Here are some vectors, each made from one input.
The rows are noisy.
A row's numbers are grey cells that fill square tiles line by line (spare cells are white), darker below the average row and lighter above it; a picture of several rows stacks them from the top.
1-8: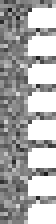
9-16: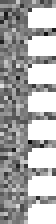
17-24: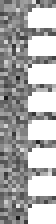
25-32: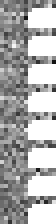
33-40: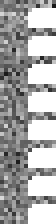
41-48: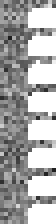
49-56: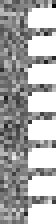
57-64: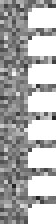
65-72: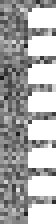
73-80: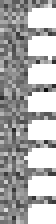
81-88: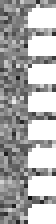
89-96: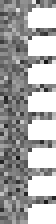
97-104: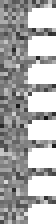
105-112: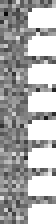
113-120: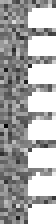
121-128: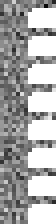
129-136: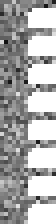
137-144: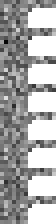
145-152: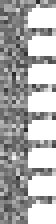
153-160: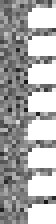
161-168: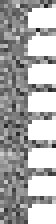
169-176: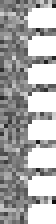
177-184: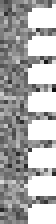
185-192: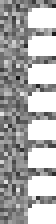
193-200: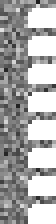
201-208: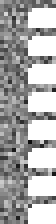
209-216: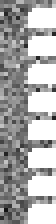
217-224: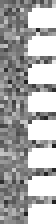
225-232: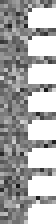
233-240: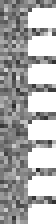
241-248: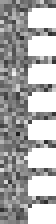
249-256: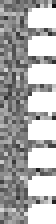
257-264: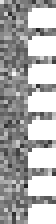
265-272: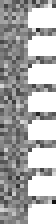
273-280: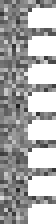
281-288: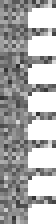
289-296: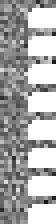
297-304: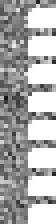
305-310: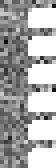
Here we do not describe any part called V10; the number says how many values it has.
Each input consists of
either a true/false value and a value of V10, or a list of up to two points on a 7-point line.
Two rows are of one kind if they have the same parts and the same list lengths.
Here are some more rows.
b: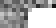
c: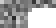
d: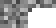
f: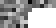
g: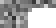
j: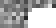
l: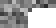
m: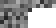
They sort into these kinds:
b, c, g, j
d, l
f
m

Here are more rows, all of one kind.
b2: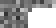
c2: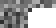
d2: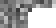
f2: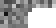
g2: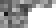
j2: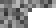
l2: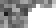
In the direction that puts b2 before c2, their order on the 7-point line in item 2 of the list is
d2, j2, g2, l2, f2, b2, c2.
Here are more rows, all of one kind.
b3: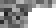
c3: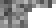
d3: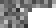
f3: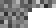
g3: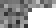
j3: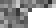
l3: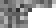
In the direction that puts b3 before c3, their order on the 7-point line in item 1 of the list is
b3, c3, l3, d3, j3, f3, g3.
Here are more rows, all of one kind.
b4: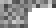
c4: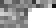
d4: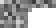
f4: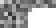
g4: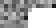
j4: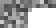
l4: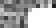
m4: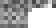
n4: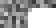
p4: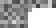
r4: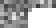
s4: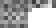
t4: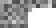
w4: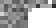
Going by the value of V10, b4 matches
d4, f4, p4 and t4.
